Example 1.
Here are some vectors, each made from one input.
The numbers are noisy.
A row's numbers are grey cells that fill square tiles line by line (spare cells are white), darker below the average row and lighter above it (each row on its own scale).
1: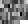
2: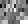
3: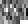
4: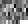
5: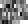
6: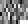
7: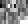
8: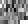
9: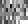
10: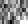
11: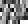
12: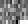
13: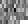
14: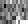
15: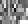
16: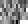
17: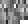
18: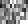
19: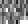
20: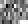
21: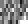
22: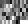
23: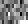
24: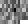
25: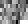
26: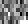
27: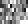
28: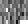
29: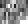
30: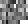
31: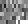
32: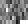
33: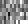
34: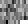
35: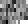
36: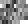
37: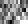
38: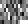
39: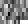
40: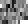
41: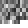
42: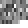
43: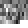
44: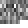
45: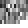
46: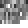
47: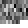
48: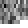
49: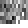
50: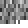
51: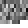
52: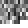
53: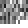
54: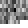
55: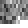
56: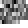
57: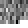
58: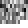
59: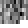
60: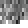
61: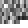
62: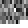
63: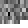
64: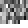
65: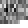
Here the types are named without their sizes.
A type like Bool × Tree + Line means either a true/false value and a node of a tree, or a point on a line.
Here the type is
Bool × Label.
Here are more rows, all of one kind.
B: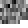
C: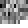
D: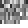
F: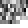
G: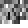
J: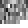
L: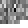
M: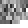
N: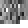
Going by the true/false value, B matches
G, L and N.
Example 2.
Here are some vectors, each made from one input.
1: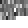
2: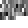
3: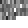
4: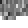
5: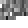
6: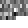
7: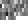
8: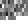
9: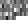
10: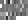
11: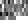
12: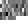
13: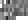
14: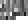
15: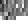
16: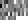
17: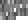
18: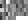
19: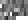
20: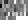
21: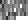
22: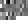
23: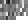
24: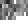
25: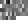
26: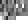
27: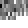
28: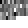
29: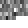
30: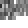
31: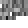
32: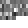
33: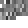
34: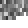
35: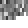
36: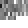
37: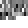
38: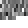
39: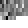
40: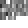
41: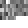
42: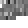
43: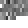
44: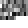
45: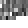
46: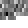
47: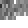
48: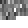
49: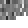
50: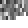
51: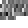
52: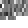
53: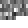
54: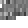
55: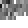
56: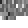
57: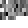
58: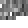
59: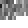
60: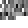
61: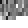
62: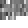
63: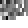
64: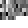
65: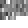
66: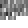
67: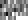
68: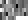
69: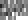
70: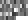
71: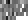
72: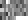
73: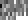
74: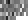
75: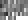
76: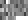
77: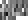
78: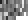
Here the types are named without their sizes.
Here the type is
Bool × Circle.
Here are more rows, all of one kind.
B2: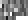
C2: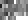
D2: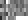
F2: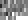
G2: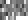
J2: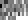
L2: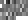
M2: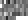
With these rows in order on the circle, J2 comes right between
C2 and F2.
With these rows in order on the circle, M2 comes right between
B2 and L2.
